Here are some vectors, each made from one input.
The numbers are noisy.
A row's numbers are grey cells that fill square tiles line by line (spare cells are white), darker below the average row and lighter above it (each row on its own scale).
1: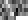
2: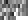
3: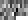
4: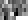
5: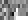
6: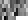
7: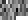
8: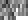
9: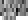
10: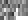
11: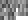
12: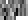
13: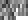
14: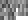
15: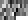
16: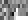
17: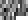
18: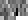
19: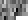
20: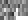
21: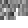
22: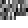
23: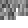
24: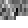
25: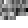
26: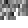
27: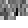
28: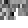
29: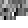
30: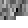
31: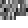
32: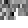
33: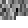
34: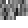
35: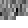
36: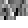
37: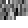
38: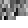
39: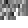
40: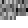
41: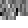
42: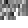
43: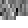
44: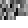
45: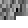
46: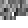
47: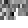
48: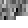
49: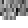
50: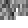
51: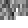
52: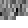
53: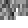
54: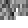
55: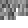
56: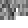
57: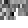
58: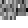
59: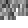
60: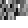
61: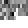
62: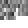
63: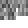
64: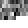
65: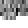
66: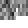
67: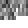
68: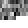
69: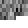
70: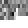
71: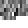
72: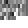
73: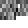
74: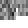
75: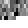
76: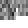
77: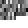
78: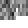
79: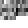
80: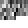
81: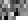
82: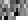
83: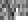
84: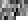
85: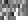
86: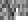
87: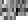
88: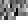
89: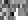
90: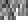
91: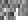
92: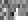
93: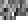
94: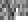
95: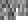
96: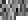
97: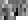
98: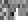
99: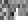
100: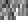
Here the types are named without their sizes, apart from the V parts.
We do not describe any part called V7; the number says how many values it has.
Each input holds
either a node of a tree and a value of V7, or three true/false values.
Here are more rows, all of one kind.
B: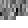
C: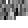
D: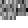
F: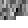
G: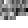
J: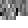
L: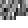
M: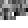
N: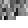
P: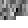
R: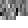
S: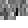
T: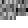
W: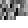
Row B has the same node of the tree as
J, R and S.
